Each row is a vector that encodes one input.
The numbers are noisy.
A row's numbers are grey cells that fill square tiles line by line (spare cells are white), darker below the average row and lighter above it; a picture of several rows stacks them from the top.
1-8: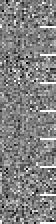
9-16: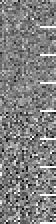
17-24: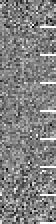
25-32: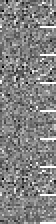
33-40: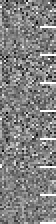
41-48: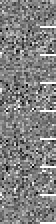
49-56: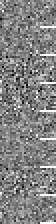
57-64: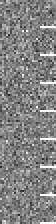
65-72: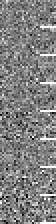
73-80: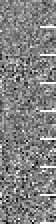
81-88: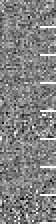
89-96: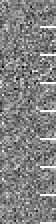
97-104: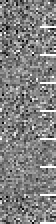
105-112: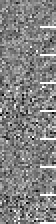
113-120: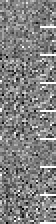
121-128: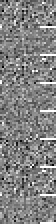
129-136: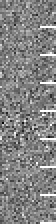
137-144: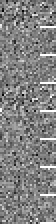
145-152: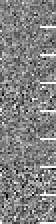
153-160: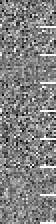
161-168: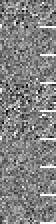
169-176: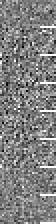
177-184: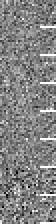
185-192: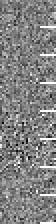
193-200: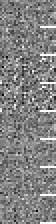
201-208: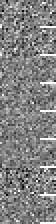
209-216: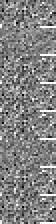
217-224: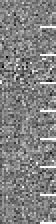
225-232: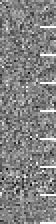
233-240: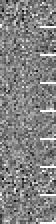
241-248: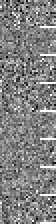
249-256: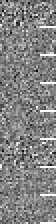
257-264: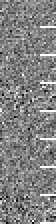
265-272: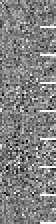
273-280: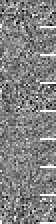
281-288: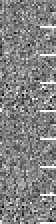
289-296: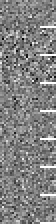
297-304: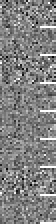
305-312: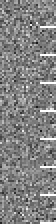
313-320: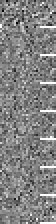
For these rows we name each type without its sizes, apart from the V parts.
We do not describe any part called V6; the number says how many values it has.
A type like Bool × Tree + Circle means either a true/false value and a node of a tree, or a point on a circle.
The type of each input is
Bool × (Circle + V6) + Line.
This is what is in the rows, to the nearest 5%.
About 20% of them hold a point on a line. The rest hold a true/false value, together with either a point on a circle, or a value of V6.
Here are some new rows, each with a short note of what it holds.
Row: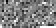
a point on a line
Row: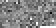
a true/false value and a value of V6
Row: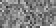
a true/false value and a value of V6
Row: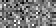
a true/false value and a value of V6
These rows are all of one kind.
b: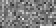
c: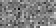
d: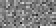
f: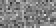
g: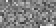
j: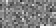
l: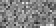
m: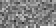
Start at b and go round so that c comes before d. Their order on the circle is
b, j, c, f, m, g, l, d.
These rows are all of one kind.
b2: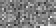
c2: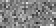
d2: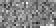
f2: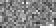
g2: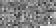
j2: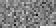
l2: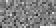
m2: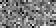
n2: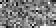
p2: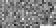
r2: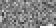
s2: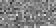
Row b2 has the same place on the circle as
g2, m2 and n2.
